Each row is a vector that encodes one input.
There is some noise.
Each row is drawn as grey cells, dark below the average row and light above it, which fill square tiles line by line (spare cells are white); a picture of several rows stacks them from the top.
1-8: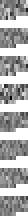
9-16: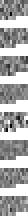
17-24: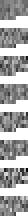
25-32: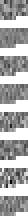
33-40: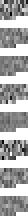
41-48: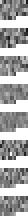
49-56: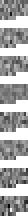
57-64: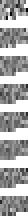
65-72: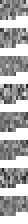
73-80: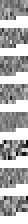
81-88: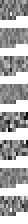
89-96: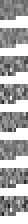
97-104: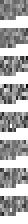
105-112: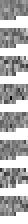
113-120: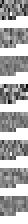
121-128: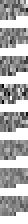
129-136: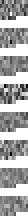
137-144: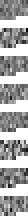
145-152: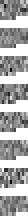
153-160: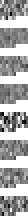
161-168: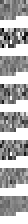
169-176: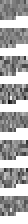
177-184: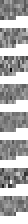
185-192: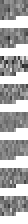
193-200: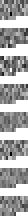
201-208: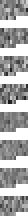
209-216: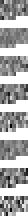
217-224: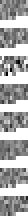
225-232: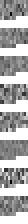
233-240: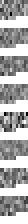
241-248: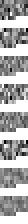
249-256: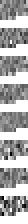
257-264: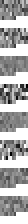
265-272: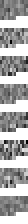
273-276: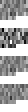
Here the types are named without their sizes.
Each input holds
either a fixed value, or two labels, or four true/false values.
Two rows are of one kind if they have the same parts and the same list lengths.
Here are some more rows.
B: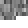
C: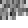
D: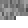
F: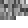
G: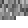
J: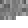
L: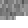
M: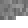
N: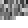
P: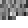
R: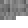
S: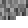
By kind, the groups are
B, D, F, G, P
C, J, L, M, N, R
S

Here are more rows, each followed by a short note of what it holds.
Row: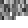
four true/false values
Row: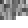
four true/false values
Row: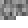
two labels
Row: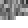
four true/false values
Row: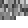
two labels
